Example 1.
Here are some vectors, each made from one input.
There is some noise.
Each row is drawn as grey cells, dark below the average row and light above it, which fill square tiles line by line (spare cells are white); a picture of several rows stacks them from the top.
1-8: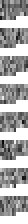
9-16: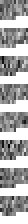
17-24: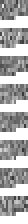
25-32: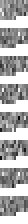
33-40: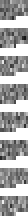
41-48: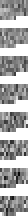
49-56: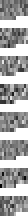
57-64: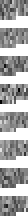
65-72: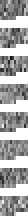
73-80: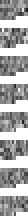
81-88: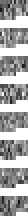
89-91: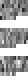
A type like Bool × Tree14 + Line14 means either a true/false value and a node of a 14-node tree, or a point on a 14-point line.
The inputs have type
Bool × Bool × Bool + Line6.
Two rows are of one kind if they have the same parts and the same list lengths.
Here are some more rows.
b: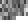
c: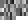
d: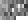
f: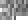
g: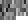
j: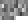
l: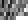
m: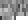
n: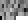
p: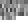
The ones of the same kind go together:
b, c, l
d, f, g, j, m, n, p

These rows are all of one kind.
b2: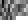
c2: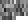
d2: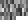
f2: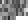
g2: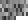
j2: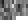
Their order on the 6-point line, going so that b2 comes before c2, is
d2, b2, j2, c2, g2, f2.
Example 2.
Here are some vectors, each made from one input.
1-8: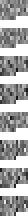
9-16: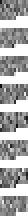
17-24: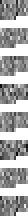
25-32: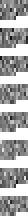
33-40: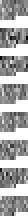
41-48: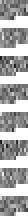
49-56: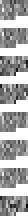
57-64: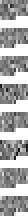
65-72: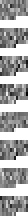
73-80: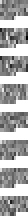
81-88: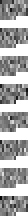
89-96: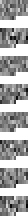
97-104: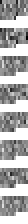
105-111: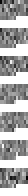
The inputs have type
Circle15 + Line13.
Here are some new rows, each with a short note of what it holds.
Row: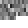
a point on a 15-point circle
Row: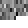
a point on a 13-point line
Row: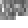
a point on a 15-point circle
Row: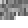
a point on a 15-point circle
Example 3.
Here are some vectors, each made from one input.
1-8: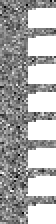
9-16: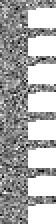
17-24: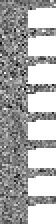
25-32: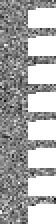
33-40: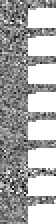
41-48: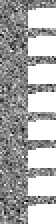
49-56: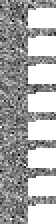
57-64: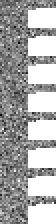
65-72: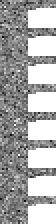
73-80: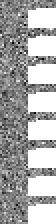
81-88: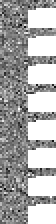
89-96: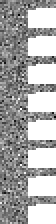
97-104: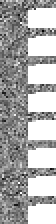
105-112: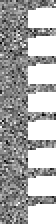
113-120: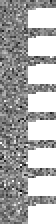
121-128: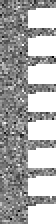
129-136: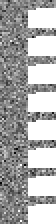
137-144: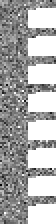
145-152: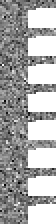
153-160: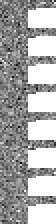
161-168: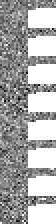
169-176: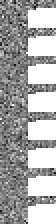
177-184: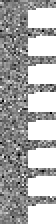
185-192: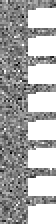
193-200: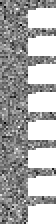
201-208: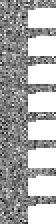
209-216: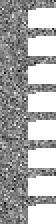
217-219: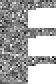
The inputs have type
Bool × Bool × Bool × Line10.
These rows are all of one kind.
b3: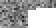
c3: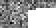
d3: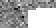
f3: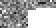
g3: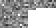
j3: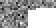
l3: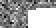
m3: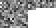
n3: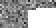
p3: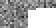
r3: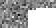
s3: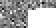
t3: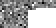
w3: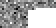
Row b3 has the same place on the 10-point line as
c3, d3 and m3.
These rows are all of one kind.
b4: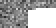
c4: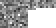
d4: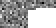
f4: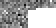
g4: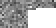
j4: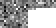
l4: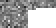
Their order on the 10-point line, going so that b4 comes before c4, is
j4, b4, d4, g4, l4, f4, c4.
